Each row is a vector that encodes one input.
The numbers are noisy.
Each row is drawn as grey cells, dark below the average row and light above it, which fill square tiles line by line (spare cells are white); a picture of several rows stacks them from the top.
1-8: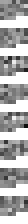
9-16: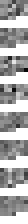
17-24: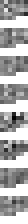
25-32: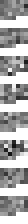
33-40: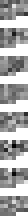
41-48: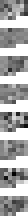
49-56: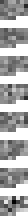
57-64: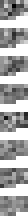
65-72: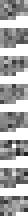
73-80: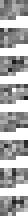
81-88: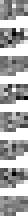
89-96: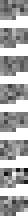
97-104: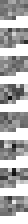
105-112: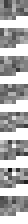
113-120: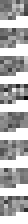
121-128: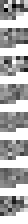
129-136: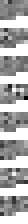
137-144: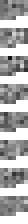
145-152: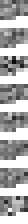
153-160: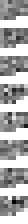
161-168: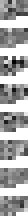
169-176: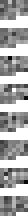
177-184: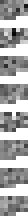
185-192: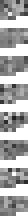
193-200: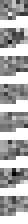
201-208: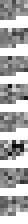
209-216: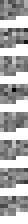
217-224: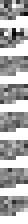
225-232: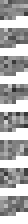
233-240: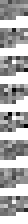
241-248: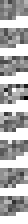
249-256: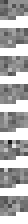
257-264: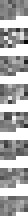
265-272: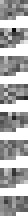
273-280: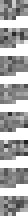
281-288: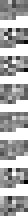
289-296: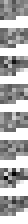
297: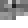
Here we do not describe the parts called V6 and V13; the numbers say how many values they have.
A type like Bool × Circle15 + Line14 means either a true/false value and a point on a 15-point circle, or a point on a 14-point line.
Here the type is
(Bool × V6 + V13) × Line9.
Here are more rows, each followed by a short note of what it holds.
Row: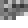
a point on a 9-point line, a true/false value and a value of V6
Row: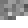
a point on a 9-point line, a true/false value and a value of V6
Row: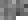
a point on a 9-point line, a true/false value and a value of V6
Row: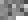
a point on a 9-point line and a value of V13
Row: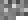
a point on a 9-point line and a value of V13
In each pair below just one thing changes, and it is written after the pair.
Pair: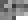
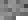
the place on the 9-point line
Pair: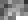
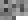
the value of V6
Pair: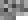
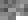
the true/false value
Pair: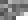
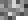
the place on the 9-point line
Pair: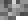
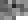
the true/false value
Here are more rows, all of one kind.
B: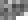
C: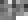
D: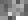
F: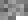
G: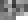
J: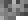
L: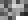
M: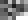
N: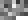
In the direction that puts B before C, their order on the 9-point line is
F, L, D, M, J, B, C, G, N.
